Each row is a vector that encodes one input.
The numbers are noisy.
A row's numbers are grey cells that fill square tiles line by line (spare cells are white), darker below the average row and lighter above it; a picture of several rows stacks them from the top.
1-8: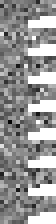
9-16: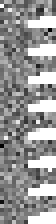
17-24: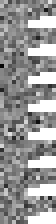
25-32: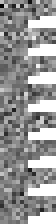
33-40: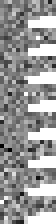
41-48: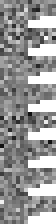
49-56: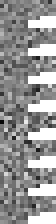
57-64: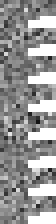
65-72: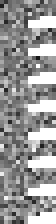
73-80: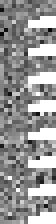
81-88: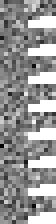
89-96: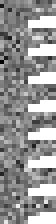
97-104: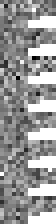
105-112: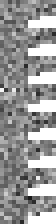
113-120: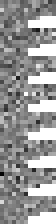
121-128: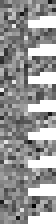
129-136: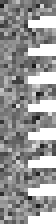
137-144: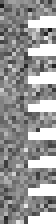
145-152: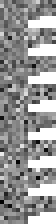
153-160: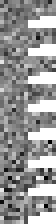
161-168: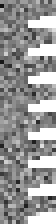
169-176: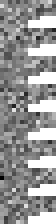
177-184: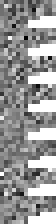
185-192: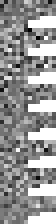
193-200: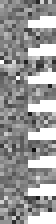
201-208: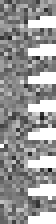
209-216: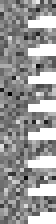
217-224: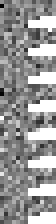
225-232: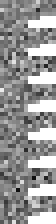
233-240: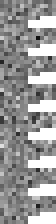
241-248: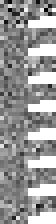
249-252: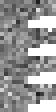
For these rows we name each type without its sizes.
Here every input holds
a point on a circle and a true/false value, together with either a fixed value, or a node of a tree.
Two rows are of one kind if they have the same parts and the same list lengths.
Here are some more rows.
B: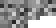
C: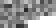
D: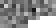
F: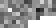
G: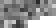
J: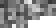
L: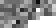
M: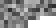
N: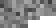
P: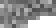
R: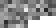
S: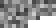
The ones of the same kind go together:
B, C, D, G, J, L, N, S
F, M, P, R

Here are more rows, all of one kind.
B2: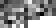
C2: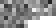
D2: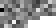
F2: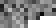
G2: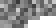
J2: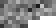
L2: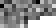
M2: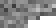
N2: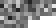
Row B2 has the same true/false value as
C2 and J2.
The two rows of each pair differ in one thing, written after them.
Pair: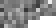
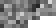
the node of the tree
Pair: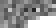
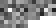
the place on the circle
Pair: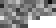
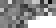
the place on the circle
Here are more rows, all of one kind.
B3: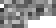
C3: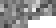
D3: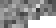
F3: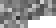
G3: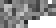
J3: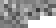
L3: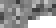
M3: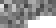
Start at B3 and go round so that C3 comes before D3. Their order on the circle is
B3, C3, F3, M3, D3, J3, L3, G3.
